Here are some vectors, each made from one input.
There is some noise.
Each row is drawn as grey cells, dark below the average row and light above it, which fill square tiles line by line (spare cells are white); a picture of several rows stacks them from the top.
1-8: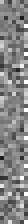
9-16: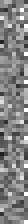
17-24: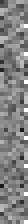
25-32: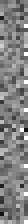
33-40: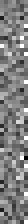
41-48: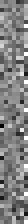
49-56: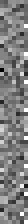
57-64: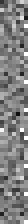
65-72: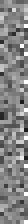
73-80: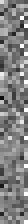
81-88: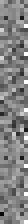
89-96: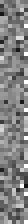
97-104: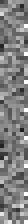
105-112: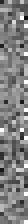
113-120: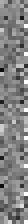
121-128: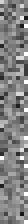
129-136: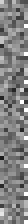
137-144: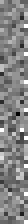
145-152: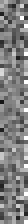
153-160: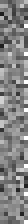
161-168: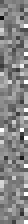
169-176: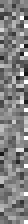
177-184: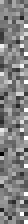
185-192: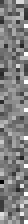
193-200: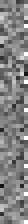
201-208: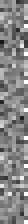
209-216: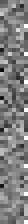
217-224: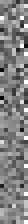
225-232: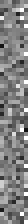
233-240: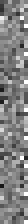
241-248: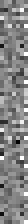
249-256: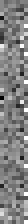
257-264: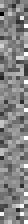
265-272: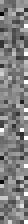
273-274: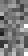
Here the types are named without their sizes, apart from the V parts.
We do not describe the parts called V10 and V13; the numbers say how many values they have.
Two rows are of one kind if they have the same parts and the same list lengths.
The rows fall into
2 kinds.
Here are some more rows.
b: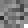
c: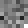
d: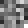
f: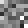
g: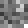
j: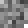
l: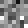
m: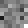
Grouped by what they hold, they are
b, c, j, m
d, f, g, l

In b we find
a point on a line, a true/false value and a value of V13.
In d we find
a point on a line and a value of V10.
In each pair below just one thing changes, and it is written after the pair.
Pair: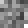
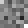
the place on the line
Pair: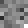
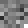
the true/false value
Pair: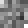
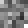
the value of V13
